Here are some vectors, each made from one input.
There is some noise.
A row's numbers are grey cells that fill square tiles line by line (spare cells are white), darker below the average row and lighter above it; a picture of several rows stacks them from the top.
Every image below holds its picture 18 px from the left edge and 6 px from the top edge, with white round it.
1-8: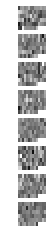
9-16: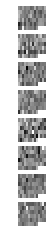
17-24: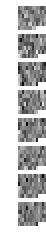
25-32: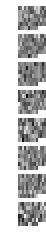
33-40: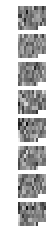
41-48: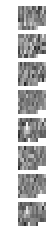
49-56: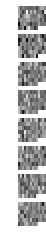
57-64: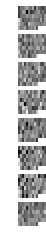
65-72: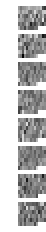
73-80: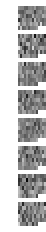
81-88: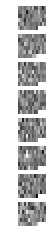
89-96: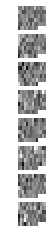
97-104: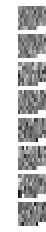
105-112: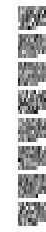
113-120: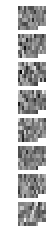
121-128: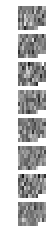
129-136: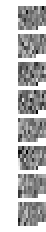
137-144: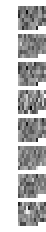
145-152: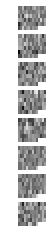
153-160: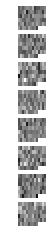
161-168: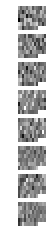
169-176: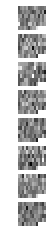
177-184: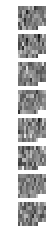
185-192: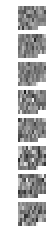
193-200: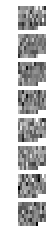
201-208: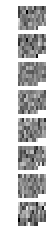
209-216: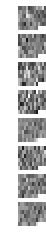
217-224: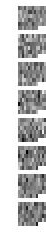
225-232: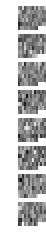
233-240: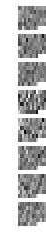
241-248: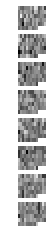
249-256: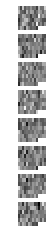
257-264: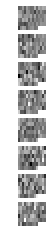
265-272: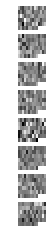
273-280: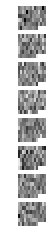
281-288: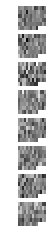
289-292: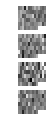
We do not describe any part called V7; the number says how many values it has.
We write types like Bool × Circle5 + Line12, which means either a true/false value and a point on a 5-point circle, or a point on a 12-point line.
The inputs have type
List3(Bool × V7).
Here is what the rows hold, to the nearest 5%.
All of them are lists of up to three items, each a true/false value and a value of V7: a few are empty, 25% hold one, 35% two and 35% three.
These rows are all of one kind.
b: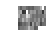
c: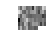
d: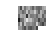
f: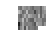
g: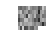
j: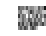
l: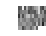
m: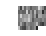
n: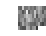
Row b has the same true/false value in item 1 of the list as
f, g and j.
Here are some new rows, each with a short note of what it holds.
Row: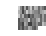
a list of two items
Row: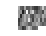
a list of two items
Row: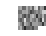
a list of three items
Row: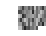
a list of three items
